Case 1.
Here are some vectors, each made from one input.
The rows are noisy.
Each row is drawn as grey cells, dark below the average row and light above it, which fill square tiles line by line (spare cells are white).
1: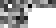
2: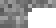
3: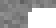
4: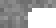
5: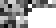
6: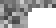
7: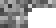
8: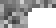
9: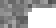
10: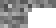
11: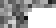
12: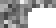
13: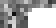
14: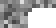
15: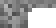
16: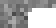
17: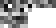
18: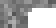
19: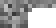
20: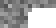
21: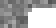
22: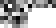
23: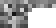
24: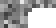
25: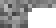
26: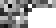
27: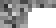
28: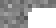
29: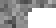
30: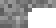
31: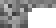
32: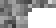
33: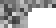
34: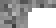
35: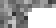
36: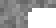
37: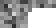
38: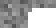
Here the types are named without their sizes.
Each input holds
either a fixed value, or a point on each of two lines.
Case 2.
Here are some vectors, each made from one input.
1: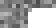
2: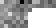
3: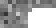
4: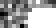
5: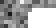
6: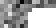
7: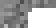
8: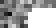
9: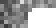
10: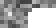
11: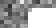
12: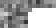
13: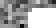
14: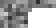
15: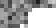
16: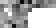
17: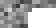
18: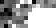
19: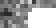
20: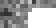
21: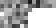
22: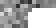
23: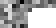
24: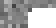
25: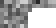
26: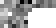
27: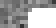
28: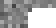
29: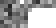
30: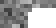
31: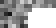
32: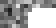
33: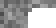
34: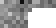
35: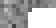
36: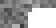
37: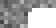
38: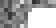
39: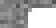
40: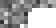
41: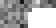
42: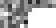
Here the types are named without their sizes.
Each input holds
a node of a tree.
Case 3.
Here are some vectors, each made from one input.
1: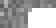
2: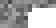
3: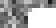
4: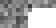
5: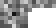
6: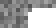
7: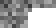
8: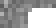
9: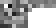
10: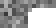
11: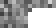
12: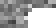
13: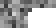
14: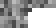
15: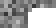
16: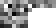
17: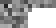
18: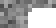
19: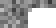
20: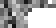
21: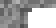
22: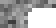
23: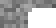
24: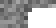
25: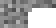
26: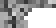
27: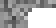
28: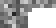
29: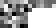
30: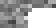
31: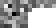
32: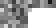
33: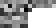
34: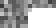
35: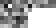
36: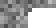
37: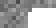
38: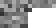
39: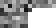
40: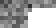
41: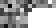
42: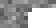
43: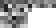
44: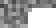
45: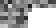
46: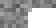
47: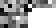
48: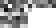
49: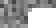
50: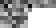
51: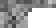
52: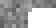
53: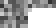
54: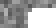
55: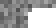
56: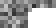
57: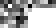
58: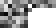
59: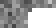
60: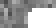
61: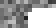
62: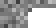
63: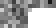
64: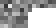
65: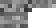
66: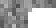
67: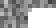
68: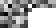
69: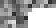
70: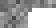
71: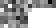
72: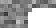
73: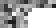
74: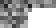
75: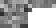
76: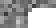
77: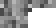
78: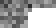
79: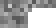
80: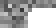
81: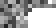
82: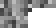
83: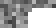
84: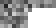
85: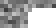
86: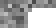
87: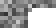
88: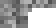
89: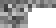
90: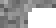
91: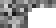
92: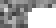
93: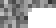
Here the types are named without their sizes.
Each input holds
a point on each of two lines.
